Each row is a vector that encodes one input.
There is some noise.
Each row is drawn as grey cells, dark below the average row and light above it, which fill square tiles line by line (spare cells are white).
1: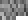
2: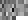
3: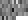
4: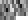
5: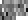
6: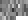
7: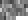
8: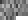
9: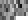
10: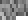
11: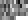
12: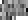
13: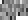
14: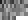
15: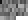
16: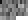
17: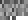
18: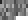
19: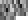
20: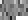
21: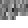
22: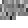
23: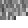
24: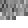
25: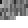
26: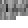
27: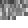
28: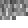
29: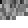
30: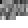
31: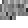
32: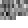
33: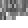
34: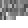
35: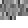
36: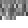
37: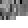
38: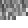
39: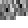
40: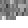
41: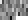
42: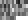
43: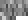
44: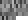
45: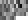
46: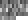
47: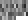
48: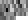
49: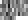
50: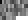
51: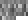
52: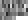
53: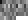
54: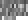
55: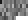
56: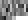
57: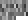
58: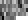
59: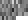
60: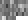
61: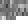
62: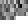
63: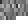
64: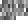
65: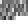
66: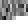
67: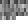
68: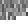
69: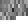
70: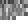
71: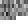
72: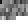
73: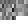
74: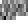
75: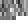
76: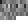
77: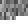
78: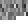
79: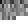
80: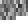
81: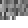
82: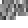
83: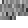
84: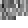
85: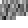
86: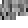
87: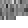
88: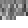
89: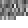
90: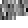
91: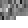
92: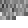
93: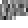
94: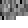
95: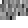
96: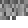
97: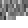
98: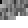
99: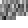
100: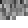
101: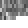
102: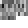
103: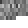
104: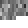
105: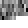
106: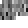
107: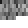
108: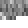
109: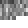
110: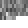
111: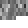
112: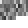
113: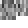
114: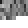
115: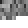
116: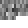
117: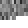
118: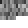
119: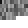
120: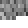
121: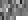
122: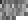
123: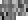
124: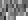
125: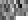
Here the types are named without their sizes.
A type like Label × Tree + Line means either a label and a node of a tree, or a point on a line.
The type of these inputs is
Label × (Line + Tree).
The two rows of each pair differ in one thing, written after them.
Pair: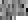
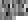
the label
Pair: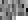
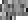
the node of the tree
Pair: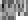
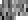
the label
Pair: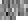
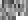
the label
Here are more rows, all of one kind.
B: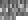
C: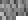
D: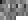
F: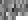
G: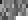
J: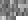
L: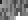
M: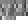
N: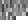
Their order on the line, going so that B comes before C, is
N, M, B, D, L, G, C, F, J.
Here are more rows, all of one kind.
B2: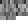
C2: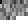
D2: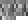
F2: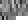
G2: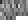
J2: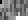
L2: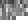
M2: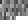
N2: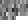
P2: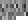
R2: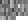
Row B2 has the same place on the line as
F2 and G2.
